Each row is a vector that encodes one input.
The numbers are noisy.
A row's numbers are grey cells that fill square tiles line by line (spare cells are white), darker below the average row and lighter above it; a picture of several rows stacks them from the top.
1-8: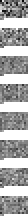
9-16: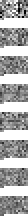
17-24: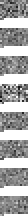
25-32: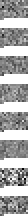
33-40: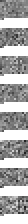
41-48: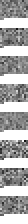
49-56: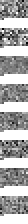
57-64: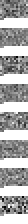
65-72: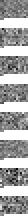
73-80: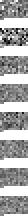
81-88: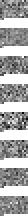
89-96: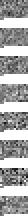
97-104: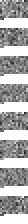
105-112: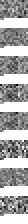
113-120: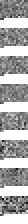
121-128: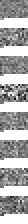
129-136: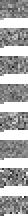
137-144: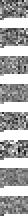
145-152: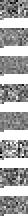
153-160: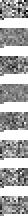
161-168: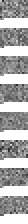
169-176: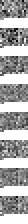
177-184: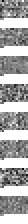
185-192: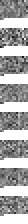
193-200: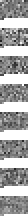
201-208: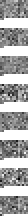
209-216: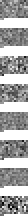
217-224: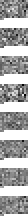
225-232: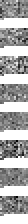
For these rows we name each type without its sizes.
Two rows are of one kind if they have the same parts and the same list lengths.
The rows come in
3 kinds.
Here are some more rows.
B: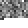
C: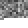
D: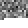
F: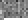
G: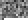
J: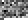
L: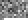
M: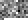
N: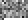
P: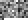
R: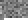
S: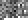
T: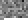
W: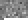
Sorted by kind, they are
B, J, P, S
C, F, L, R, T, W
D, G, M, N

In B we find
a label.
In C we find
four true/false values.
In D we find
a point on a line.
